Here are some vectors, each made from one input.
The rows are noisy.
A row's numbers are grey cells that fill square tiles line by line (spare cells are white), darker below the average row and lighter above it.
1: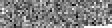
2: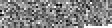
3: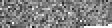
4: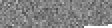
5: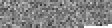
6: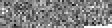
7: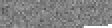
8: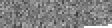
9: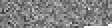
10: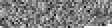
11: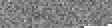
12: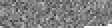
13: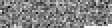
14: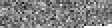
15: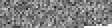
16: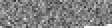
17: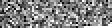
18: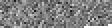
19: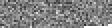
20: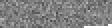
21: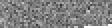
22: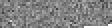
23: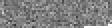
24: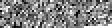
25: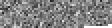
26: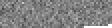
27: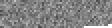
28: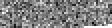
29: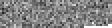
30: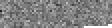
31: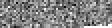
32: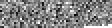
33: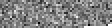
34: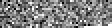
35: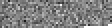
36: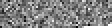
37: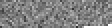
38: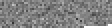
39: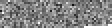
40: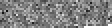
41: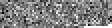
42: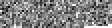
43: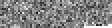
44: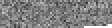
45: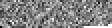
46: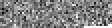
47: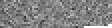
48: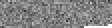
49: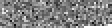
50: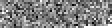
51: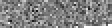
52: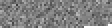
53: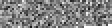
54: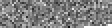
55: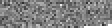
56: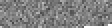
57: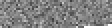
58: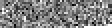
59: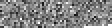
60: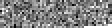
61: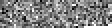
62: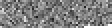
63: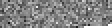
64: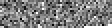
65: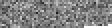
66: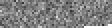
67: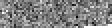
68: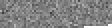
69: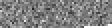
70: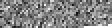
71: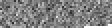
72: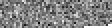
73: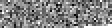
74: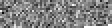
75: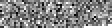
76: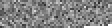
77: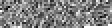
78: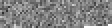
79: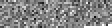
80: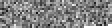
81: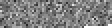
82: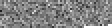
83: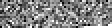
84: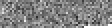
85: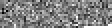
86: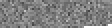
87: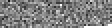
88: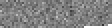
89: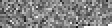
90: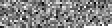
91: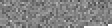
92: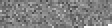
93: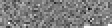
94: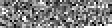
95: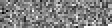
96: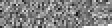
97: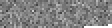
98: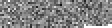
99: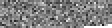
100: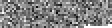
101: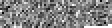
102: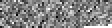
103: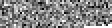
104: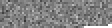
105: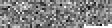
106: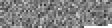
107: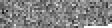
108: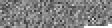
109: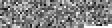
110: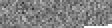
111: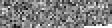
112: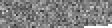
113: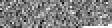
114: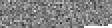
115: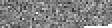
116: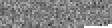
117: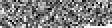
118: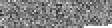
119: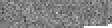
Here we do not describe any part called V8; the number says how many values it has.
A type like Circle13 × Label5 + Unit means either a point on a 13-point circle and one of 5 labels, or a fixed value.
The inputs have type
(Bool × Bool × Bool × Bool + Label7) × V8 + Unit.
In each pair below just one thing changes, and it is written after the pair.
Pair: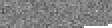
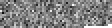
the value of V8
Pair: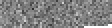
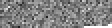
one of the four true/false values
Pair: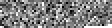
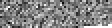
one of the four true/false values
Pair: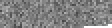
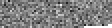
the value of V8
